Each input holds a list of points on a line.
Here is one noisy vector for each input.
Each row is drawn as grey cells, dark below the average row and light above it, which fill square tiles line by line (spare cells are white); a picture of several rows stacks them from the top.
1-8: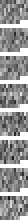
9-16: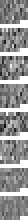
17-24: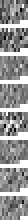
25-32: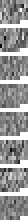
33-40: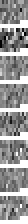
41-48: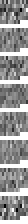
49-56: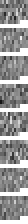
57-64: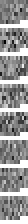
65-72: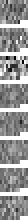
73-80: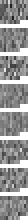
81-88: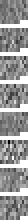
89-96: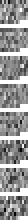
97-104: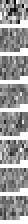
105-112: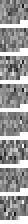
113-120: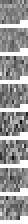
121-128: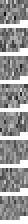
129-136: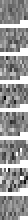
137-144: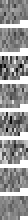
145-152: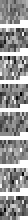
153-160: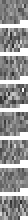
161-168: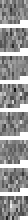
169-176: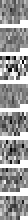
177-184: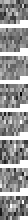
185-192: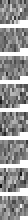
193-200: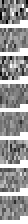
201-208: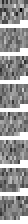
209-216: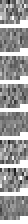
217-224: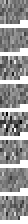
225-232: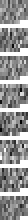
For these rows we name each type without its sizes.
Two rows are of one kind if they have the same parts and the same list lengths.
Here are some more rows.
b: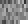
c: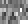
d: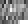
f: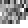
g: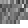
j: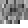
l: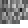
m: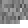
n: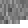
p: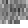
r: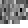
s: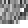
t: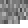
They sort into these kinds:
b, c, d, l, p
f, s
g, j, m, n, r, t

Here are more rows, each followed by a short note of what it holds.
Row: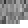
a list of one item
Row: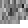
a list of two items
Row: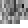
a list of two items
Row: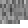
a list of two items
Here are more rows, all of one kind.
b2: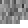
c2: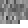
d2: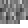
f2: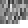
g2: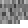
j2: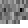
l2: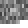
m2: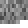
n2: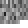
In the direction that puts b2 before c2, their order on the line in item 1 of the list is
m2, l2, b2, d2, c2, n2, f2, j2, g2.
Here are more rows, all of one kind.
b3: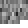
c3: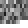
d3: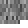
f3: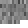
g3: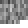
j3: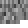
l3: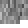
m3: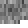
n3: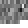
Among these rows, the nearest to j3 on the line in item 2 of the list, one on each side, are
c3 and m3.
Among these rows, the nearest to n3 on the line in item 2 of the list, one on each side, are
b3 and g3.
